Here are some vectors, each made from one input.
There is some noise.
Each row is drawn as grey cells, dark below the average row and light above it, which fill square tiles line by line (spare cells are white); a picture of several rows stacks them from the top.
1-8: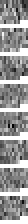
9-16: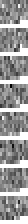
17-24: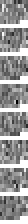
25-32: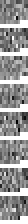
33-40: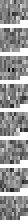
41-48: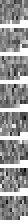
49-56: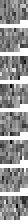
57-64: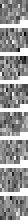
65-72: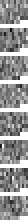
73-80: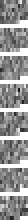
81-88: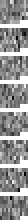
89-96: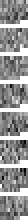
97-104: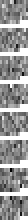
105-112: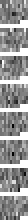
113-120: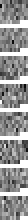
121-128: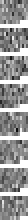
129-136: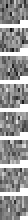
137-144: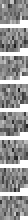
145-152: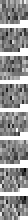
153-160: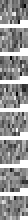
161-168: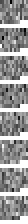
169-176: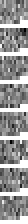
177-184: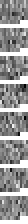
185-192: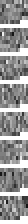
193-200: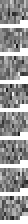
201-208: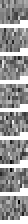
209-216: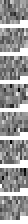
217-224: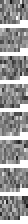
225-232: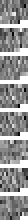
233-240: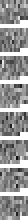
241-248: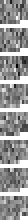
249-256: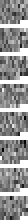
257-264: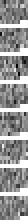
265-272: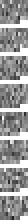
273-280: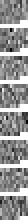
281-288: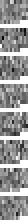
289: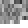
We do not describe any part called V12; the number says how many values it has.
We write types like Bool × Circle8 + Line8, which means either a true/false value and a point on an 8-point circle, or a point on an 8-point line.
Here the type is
Bool × Bool × Bool + Line7 × (Line8 + Tree15) × V12.
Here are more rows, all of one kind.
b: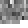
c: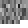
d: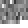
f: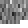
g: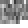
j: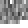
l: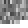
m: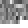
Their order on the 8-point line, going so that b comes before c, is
g, b, d, f, l, j, m, c.
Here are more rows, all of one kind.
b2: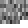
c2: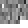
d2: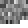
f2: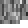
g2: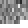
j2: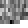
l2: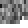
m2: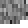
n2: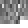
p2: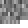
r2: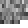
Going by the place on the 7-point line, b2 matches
l2 and m2.
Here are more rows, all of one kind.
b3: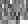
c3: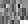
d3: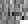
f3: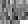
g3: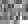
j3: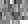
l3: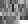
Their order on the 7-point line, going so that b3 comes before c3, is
g3, b3, j3, d3, c3, f3, l3.
